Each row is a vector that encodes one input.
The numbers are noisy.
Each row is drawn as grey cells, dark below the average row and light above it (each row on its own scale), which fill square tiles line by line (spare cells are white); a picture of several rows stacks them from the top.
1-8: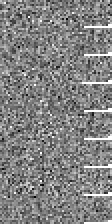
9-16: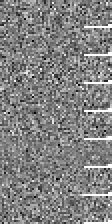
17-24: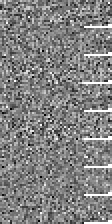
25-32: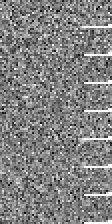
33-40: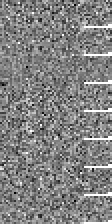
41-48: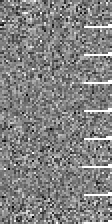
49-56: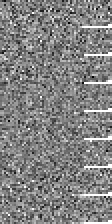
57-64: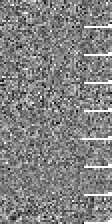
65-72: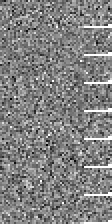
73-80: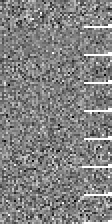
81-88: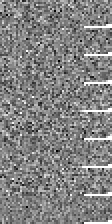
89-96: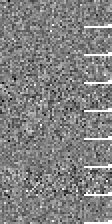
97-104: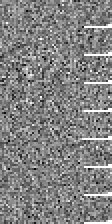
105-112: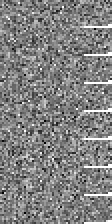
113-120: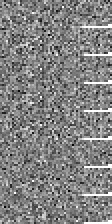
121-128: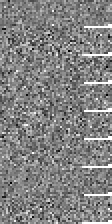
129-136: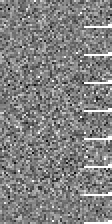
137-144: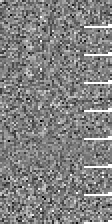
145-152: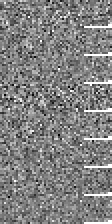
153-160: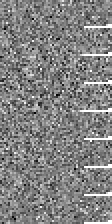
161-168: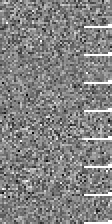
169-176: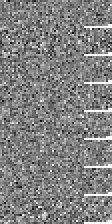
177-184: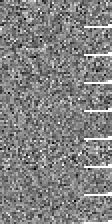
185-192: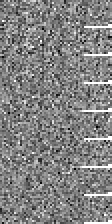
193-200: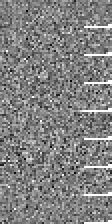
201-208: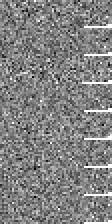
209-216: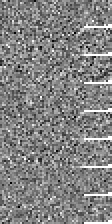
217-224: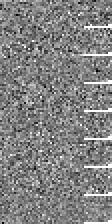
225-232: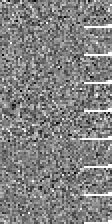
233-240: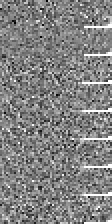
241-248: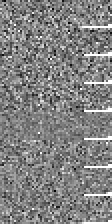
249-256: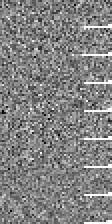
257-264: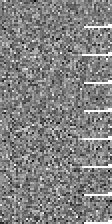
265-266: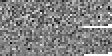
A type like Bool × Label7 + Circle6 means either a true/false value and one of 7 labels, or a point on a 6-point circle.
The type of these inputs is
(Bool × Bool × Bool + Unit) × Label5 + Line11.
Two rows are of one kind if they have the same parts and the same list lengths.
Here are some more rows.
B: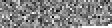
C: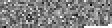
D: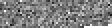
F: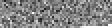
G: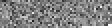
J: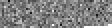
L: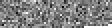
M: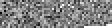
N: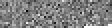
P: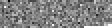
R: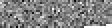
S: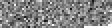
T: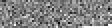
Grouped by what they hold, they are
B, F, G, L, T
C, D, M, N, R, S
J, P

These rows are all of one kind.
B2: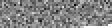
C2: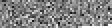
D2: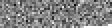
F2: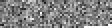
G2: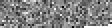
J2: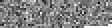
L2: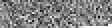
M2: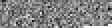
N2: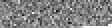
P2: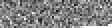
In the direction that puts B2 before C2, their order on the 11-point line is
D2, B2, P2, N2, L2, C2, M2, F2, J2, G2.
